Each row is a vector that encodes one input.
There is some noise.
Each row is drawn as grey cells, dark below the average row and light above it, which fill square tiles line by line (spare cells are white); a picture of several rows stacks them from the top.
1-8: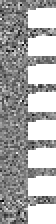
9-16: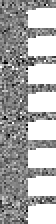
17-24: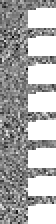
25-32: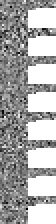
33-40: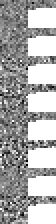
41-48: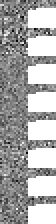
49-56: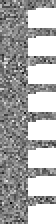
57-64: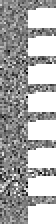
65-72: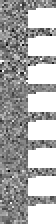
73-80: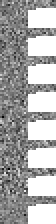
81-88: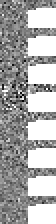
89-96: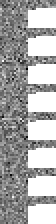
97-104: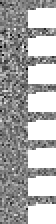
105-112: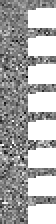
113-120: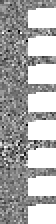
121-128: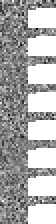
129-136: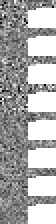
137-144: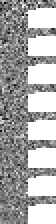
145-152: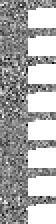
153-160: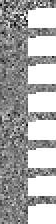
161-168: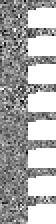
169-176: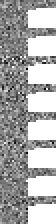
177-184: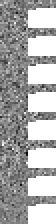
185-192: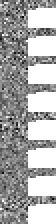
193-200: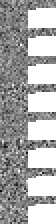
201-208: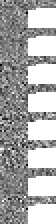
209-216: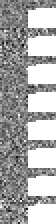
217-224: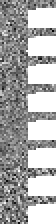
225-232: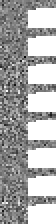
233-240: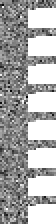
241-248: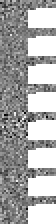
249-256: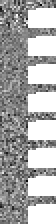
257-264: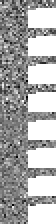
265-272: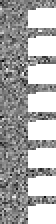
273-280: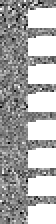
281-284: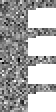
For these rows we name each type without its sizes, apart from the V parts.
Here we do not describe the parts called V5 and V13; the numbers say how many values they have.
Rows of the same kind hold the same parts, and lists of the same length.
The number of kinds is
4.
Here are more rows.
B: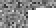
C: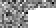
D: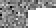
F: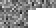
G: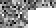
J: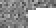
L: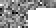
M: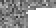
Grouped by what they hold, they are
B, F
C, D
G, L, M
J

